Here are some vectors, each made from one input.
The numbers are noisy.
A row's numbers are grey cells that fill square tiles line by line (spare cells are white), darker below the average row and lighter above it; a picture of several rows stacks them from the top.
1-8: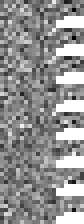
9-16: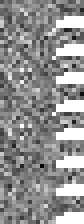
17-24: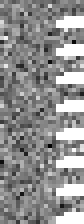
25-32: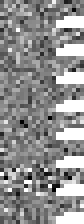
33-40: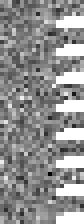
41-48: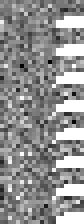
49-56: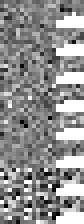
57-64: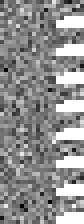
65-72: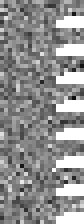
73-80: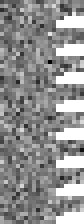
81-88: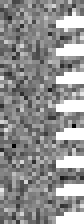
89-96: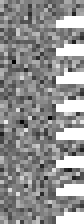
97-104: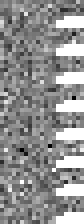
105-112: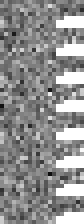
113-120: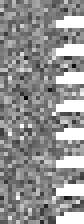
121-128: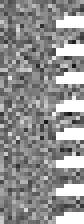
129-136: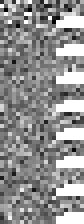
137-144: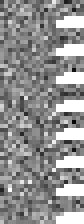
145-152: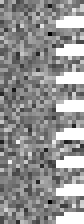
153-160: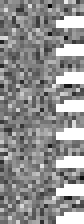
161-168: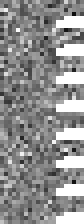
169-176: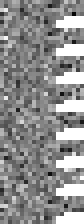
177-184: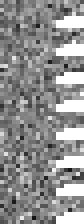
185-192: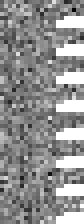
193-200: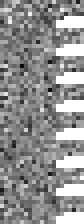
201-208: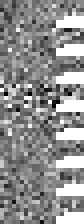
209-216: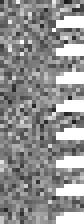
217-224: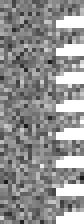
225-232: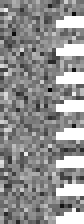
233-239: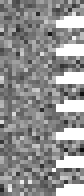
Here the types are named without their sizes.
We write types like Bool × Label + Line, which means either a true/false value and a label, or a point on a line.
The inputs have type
List(Line).
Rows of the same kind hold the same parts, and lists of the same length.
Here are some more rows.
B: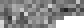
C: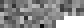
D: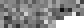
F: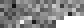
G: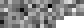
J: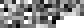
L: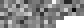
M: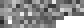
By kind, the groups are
B
C, D, F, G
J
L, M

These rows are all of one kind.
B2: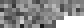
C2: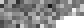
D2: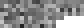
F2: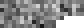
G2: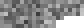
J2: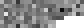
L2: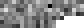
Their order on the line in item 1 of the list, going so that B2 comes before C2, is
F2, B2, D2, G2, J2, C2, L2.
